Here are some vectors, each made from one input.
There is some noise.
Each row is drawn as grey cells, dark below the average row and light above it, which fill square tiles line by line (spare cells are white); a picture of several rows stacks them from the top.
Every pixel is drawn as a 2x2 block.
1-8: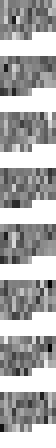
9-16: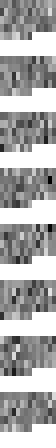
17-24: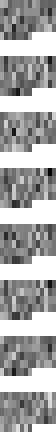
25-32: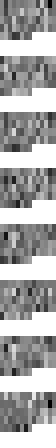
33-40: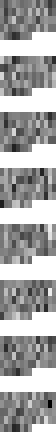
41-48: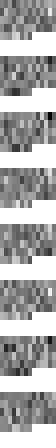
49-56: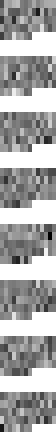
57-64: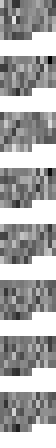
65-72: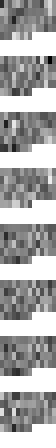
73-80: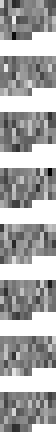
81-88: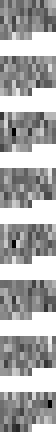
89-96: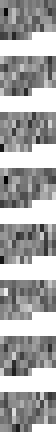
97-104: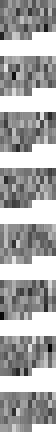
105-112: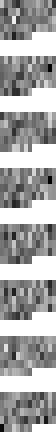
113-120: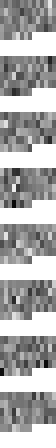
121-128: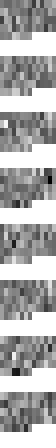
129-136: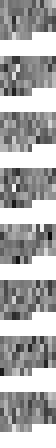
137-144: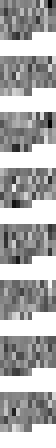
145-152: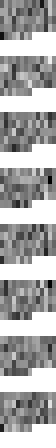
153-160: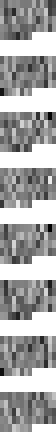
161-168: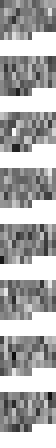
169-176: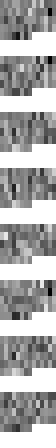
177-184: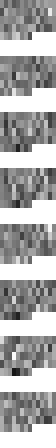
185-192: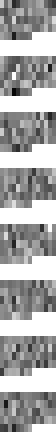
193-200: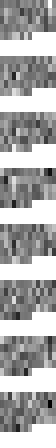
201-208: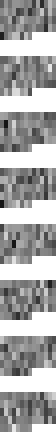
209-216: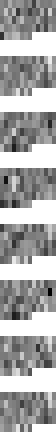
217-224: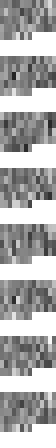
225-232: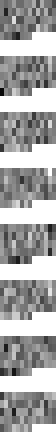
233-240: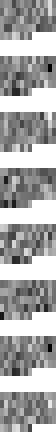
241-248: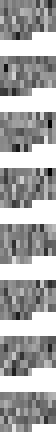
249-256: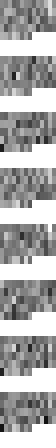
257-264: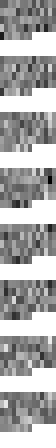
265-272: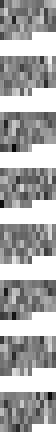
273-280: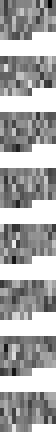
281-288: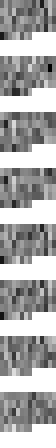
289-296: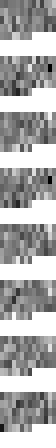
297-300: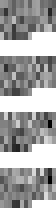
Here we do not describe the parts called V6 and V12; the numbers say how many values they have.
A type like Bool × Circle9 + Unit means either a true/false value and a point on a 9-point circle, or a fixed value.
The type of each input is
(Bool × Circle8 + Unit) × V6 × V12.
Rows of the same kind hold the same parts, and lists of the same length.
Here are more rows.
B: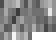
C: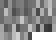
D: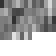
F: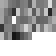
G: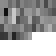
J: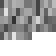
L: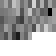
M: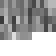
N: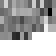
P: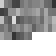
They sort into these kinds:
B, C, J, N, P
D, F, G, L, M

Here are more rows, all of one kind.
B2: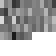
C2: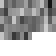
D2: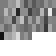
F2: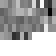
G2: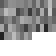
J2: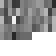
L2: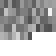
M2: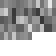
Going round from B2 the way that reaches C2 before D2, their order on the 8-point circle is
B2, J2, G2, C2, L2, F2, D2, M2.
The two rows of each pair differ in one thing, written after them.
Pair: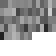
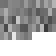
the value of V12
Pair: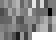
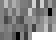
the place on the 8-point circle
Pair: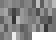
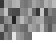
the value of V12
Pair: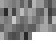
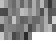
the true/false value
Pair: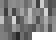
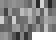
the true/false value
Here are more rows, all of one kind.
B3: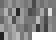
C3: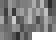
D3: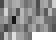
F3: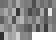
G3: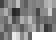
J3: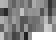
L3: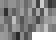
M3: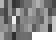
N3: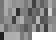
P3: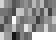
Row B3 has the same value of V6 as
F3, M3 and P3.
